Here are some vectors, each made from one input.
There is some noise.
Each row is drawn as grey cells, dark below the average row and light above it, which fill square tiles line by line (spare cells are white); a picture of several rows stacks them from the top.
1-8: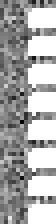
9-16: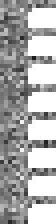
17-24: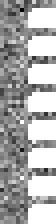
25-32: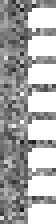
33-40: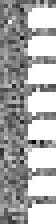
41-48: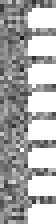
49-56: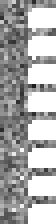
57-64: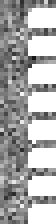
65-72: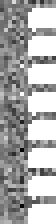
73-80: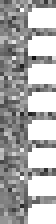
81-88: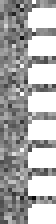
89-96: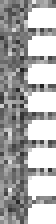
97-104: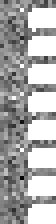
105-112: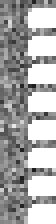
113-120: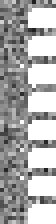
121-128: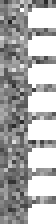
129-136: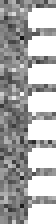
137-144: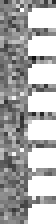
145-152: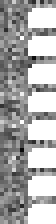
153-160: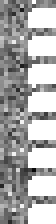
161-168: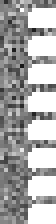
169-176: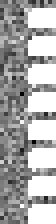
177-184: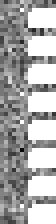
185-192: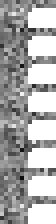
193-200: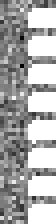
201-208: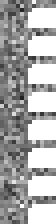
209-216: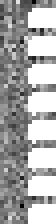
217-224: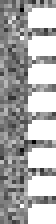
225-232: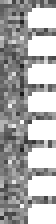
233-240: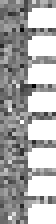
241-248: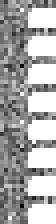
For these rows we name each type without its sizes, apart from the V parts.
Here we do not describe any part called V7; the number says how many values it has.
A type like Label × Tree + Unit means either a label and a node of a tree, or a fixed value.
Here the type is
Bool × Line + (Circle + V7) × Tree.
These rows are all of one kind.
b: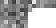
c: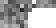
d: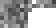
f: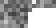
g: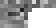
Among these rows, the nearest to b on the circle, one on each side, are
f and g.
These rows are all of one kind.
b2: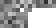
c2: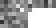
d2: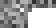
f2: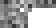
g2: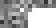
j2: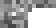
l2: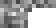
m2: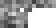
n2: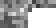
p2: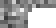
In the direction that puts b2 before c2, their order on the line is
d2, m2, l2, b2, f2, j2, n2, g2, p2, c2.
